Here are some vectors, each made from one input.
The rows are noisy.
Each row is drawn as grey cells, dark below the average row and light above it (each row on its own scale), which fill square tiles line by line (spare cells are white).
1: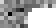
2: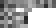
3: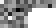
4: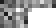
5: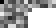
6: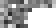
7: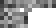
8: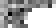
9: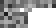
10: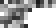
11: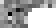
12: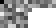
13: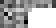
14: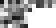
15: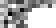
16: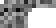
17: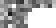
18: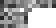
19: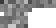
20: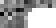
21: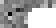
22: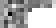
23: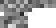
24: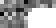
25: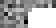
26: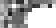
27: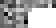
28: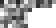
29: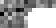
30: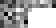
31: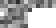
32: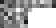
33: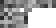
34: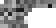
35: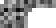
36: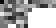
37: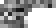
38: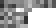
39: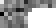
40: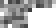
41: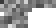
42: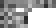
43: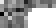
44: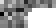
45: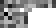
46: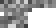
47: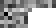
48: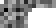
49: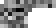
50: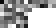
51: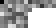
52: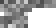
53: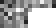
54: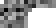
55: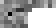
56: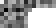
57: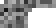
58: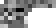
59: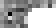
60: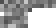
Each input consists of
either a point on a 5-point line, or a point on an 8-point line.
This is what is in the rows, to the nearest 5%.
About 25% of them hold a point on a 5-point line. The rest hold a point on an 8-point line.
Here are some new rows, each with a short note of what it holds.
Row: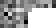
a point on a 5-point line
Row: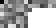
a point on an 8-point line
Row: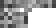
a point on a 5-point line
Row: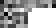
a point on a 5-point line
